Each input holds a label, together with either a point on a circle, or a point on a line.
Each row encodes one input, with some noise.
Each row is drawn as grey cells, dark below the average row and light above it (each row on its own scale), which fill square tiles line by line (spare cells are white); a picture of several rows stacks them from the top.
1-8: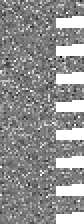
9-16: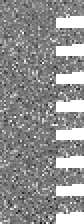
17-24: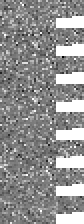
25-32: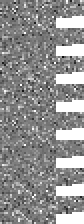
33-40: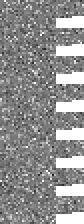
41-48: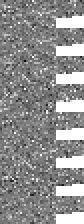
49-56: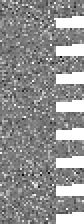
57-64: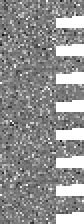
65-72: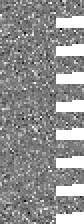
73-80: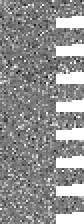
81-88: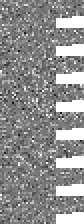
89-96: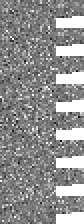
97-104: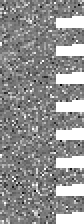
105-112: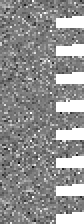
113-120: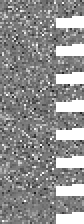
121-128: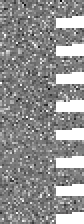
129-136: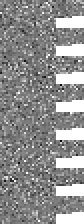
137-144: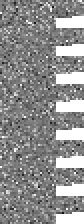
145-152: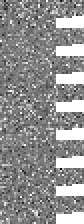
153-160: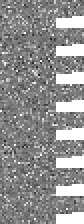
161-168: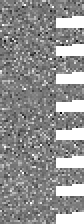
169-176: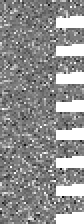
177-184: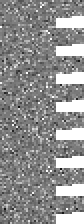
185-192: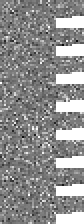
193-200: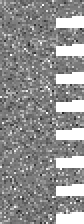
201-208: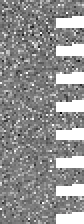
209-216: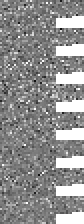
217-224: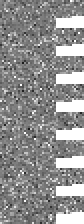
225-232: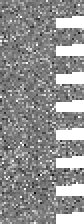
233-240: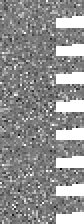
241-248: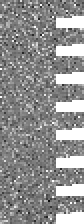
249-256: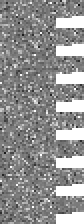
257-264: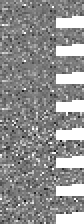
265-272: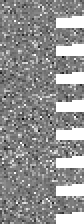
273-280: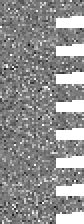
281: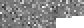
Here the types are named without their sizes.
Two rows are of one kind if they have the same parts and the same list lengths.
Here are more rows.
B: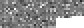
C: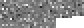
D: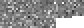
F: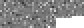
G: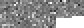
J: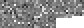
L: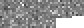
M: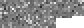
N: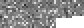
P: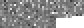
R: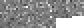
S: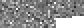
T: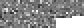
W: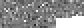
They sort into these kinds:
B, F, R, T, W
C, D, G, J, L, M, N, P, S

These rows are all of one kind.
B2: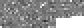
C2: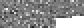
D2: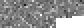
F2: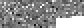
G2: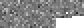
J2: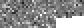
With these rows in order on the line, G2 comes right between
C2 and F2.
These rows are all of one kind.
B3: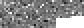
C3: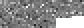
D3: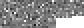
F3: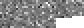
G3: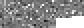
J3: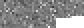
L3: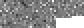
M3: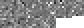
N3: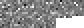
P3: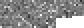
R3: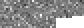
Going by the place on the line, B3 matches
C3, G3 and N3.
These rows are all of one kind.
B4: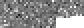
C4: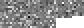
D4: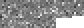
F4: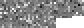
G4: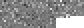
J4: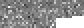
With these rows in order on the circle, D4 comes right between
G4 and J4.
